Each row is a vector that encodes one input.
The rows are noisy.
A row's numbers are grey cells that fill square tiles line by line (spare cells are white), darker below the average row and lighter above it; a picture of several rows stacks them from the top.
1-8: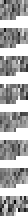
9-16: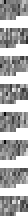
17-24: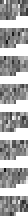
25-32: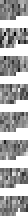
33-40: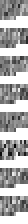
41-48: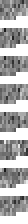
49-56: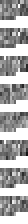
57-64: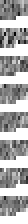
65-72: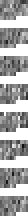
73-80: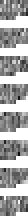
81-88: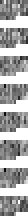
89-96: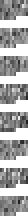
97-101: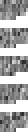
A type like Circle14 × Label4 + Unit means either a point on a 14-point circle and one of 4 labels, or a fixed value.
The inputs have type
List2(Bool × Line4).
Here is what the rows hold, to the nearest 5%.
All of them are lists of up to two items, each a point on a 4-point line and a true/false value: about 5% are empty, 35% hold one and 60% two.
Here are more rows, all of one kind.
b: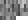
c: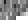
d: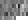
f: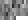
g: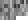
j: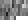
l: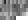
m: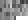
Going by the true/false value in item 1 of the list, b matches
c and l.
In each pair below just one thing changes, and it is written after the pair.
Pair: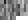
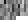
the place on the 4-point line in item 1 of the list
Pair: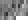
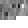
the place on the 4-point line in item 2 of the list
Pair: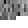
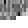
the true/false value in item 2 of the list
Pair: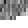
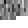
the true/false value in item 2 of the list
